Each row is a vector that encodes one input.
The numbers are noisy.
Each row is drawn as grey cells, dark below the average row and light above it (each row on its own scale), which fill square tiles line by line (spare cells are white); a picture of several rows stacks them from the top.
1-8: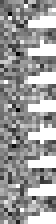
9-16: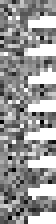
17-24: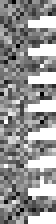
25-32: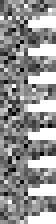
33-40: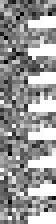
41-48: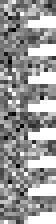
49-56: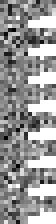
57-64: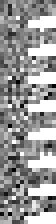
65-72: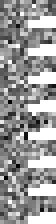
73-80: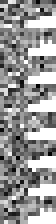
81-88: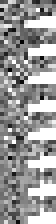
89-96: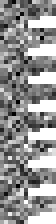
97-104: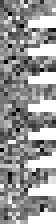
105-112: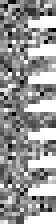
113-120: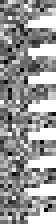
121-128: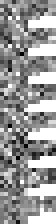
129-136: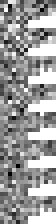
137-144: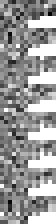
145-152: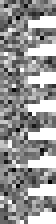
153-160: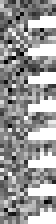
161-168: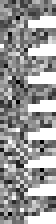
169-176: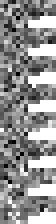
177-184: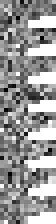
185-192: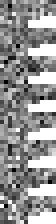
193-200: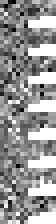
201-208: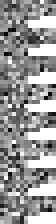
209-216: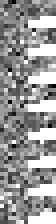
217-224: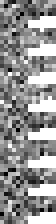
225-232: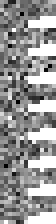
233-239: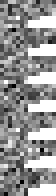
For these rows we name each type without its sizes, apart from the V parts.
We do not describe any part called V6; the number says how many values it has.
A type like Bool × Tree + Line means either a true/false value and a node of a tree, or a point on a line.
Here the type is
Bool × List(V6) + Label × Label × Label.
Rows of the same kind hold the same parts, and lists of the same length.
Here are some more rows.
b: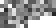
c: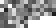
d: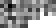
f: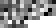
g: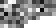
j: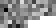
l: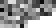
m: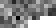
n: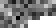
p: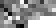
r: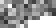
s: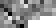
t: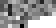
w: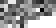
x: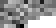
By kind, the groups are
b, c, r
d, f, l, t, w
g, j, p, s, x
m, n

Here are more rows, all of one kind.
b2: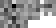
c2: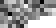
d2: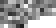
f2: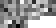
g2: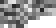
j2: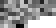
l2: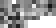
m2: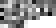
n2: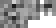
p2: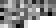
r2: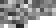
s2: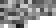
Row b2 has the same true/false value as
f2, l2 and n2.
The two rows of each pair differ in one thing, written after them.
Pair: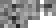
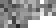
the value of V6 in item 2 of the list
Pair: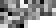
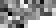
the value of V6 in item 2 of the list
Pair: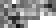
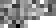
the value of V6 in item 1 of the list
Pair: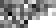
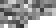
the value of V6 in item 2 of the list
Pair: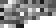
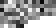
the value of V6 in item 1 of the list
